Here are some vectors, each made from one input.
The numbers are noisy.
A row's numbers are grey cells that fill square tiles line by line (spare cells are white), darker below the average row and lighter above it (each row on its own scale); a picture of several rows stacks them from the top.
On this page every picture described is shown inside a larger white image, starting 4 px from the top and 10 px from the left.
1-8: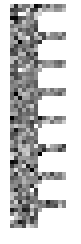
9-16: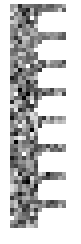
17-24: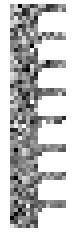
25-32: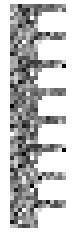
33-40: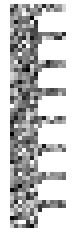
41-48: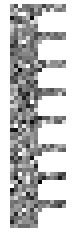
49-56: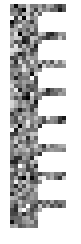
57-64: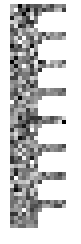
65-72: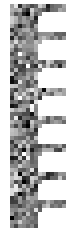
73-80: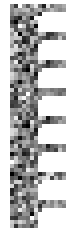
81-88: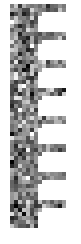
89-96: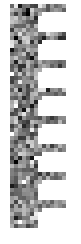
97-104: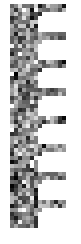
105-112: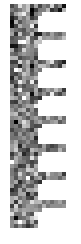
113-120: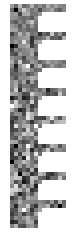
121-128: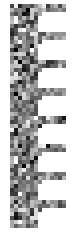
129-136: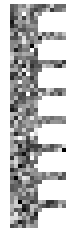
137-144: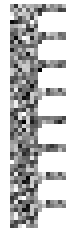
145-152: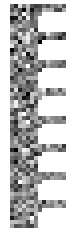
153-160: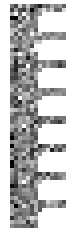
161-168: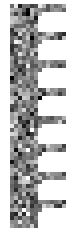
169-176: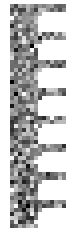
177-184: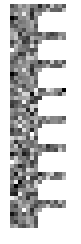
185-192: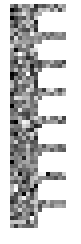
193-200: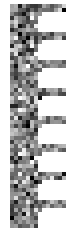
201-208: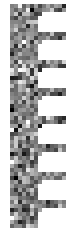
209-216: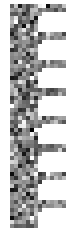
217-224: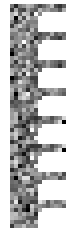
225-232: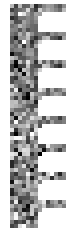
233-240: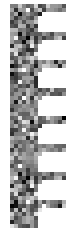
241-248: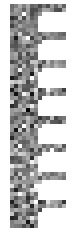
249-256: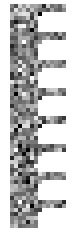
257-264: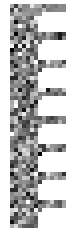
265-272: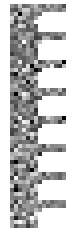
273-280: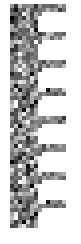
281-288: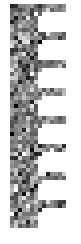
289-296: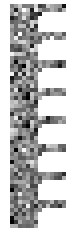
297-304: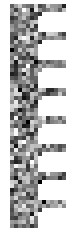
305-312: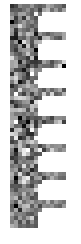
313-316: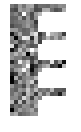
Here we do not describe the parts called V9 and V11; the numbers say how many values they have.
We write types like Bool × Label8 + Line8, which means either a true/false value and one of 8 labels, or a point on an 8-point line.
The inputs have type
(Bool × Circle5 + V9) × V11 + Line10.
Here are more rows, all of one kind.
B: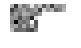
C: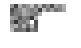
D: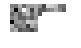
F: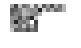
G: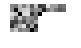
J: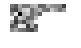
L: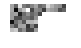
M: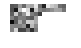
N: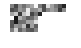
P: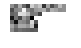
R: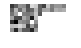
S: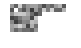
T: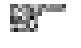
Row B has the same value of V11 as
C and F.
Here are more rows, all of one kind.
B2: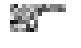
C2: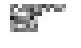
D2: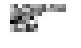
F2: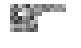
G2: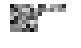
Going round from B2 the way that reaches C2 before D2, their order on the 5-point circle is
B2, G2, C2, F2, D2.
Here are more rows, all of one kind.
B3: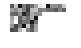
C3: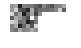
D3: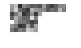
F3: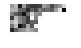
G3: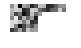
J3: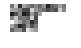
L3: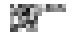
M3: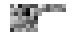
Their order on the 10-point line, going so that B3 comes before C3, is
B3, L3, M3, G3, J3, D3, C3, F3.
